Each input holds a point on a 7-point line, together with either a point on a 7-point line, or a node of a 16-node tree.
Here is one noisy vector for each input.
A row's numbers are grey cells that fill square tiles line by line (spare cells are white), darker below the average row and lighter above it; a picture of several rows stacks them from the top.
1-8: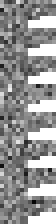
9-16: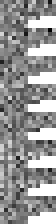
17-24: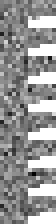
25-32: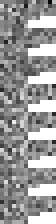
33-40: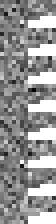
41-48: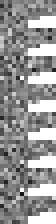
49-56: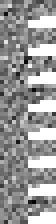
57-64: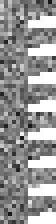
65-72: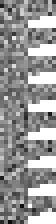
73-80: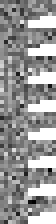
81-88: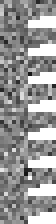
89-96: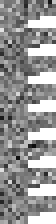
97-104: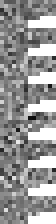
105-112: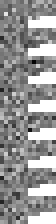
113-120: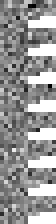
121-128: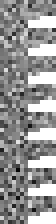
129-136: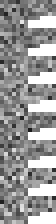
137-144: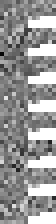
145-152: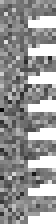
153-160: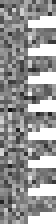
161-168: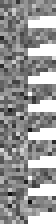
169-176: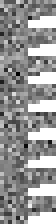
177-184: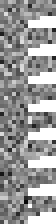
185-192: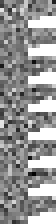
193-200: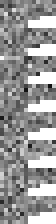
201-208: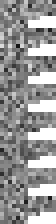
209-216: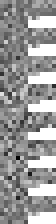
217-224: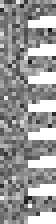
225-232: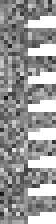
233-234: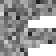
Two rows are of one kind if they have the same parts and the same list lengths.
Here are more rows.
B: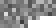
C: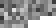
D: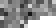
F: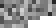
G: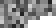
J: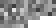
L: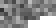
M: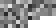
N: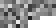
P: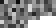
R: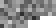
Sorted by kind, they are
B, C, F, J
D, G, L, M, N, P, R

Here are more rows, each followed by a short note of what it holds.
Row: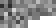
a point on each of two 7-point lines
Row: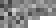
a point on each of two 7-point lines
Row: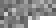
a point on each of two 7-point lines
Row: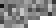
a point on each of two 7-point lines
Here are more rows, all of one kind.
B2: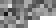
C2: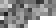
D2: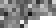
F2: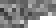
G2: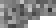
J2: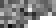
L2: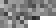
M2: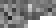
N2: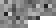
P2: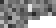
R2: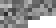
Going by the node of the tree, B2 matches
F2 and R2.
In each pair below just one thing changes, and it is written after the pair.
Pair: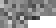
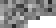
the node of the tree
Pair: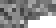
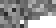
the place on the 7-point line
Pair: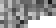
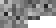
the node of the tree
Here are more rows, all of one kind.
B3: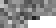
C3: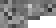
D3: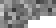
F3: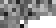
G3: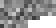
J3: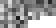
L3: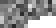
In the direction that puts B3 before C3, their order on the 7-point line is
F3, G3, L3, B3, C3, D3, J3.
